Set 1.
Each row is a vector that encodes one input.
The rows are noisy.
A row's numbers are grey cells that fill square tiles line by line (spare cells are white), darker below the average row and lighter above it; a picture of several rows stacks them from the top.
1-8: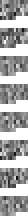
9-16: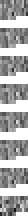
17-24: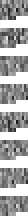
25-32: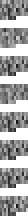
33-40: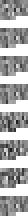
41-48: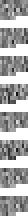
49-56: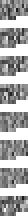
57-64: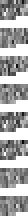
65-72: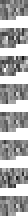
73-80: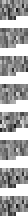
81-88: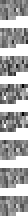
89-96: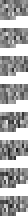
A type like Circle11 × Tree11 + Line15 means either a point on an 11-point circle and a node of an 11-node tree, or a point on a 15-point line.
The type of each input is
Line7 + Line9.
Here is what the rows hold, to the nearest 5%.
About 45% of them hold a point on a 7-point line. The rest hold a point on a 9-point line.
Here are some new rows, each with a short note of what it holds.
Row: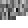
a point on a 7-point line
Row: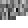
a point on a 7-point line
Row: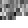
a point on a 7-point line
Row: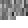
a point on a 9-point line
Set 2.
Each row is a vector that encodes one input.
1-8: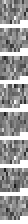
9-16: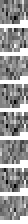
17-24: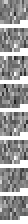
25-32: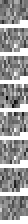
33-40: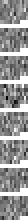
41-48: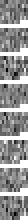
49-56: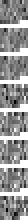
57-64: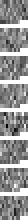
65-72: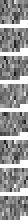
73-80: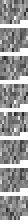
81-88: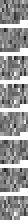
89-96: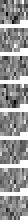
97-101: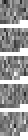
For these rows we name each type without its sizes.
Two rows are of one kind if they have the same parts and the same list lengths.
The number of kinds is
2.
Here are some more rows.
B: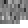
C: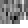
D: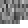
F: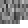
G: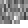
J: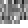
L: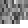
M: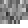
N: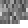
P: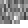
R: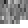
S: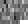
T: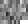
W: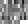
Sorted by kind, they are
B, C, D, F, L, N, R, S
G, J, M, P, T, W

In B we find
a point on a line and a node of a tree.
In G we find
a point on a line.
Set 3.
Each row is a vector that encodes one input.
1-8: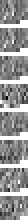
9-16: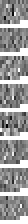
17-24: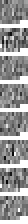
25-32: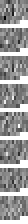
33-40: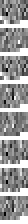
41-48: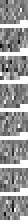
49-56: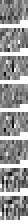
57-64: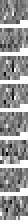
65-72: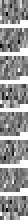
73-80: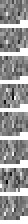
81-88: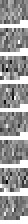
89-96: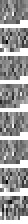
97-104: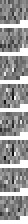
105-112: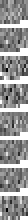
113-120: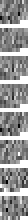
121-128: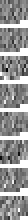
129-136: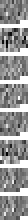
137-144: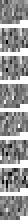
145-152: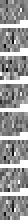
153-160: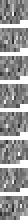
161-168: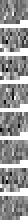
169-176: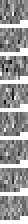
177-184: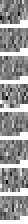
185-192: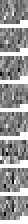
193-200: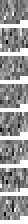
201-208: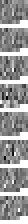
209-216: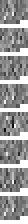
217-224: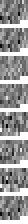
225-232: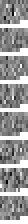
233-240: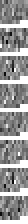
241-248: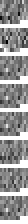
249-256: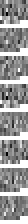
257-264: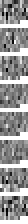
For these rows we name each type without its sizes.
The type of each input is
Bool × Bool × Bool × Bool + Tree.
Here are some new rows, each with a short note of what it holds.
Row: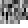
a node of a tree
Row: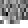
a node of a tree
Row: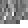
four true/false values
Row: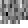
a node of a tree
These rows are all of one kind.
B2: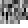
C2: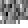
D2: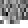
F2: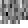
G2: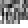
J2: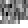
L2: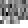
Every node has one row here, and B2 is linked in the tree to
G2.
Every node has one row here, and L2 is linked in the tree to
D2 and J2.
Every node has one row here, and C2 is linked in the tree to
F2 and J2.
